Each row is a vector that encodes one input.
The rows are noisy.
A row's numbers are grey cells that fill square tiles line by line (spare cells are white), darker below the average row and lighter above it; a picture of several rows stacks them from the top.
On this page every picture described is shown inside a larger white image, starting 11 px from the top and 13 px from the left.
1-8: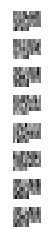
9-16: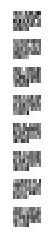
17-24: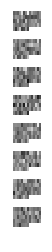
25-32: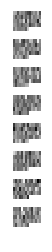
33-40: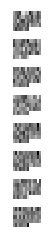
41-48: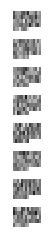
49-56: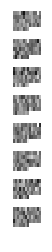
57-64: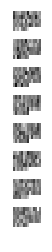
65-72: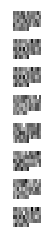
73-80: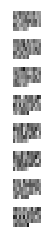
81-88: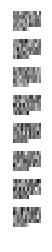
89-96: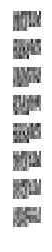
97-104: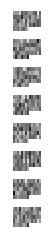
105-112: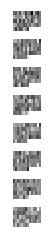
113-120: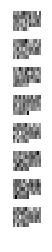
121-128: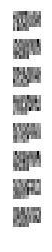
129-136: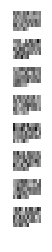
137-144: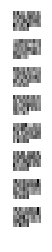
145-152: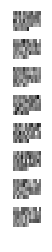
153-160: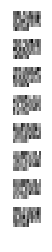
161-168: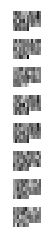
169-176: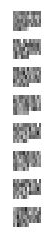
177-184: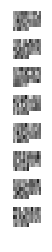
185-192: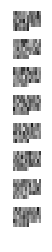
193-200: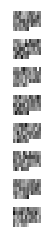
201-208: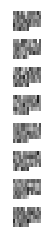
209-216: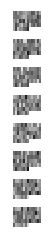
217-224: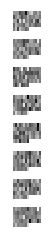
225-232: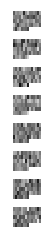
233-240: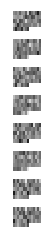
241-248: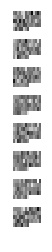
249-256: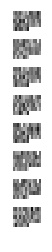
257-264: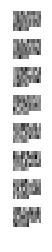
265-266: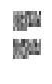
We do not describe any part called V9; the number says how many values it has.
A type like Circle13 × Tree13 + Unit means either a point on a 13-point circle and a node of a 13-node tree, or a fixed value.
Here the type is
Label6 × (Tree12 + Tree16) × V9.
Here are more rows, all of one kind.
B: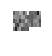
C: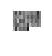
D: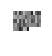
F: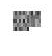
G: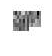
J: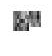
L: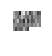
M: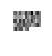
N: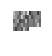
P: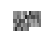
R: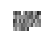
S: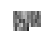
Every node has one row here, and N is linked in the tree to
B, L and P.
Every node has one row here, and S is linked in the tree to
C.
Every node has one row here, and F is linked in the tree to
D, L, M and R.
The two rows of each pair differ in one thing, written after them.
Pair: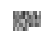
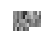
the node of the tree
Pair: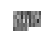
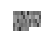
the node of the tree
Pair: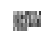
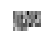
the node of the tree
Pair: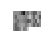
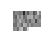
the value of V9
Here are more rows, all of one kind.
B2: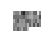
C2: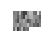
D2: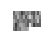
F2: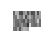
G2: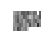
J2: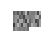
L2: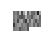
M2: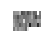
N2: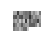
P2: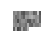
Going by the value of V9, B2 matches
D2 and L2.
